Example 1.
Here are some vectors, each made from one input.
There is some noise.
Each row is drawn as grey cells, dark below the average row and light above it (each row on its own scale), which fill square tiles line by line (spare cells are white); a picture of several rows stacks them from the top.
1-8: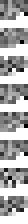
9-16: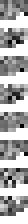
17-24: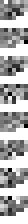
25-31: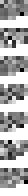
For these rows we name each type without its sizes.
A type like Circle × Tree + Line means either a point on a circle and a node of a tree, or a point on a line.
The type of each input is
Line.
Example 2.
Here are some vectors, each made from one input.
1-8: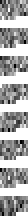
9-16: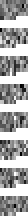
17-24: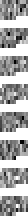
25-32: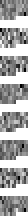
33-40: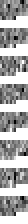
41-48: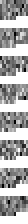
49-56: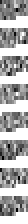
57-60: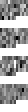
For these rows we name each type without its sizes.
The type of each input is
Line.
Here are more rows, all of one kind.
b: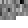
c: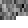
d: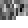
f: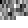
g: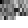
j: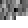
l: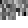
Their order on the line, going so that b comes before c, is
f, l, g, j, b, c, d.
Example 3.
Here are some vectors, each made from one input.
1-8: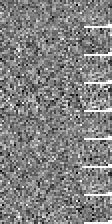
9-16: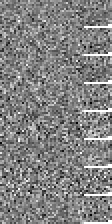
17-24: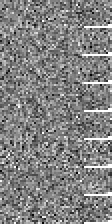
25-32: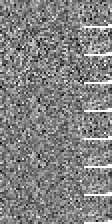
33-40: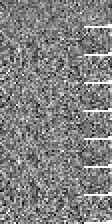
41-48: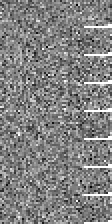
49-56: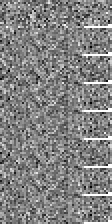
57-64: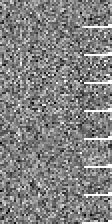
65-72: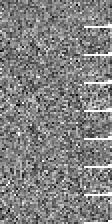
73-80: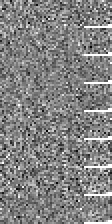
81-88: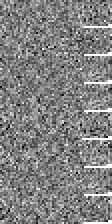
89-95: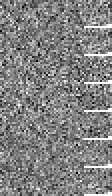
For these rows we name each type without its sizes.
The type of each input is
Line.
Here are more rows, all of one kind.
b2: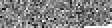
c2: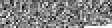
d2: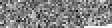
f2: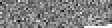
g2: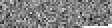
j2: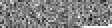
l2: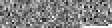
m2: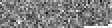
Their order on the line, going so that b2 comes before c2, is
l2, j2, g2, m2, b2, c2, d2, f2.
